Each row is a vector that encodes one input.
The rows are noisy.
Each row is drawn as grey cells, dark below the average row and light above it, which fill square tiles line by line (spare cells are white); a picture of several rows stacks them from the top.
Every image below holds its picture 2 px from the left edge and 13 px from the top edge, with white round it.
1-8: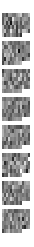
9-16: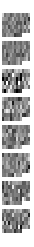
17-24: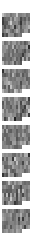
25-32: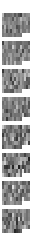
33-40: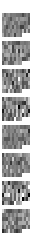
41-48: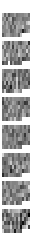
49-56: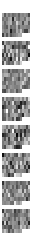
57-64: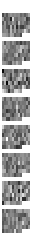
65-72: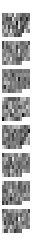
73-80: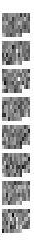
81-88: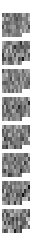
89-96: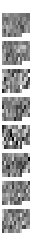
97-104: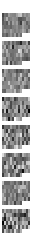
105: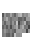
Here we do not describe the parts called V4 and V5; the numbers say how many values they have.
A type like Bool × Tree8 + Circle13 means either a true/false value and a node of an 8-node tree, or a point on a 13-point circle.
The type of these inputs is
(Bool × Line3 × Line3 + V4) × V5.
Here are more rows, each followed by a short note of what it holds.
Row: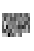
a point on each of two 3-point lines, a true/false value and a value of V5
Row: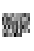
a point on each of two 3-point lines, a true/false value and a value of V5
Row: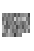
a point on each of two 3-point lines, a true/false value and a value of V5
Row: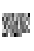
a point on each of two 3-point lines, a true/false value and a value of V5
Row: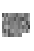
a value of V4 and a value of V5
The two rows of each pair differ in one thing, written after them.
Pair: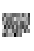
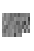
the true/false value
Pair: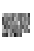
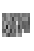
the place on one of the two 3-point lines
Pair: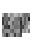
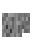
the true/false value
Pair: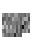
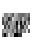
the value of V5
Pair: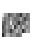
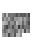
the place on one of the two 3-point lines
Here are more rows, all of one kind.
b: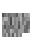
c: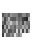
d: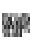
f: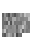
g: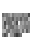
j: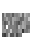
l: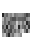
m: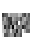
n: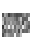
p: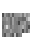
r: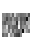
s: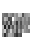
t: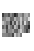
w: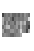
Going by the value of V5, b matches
d, n and s.
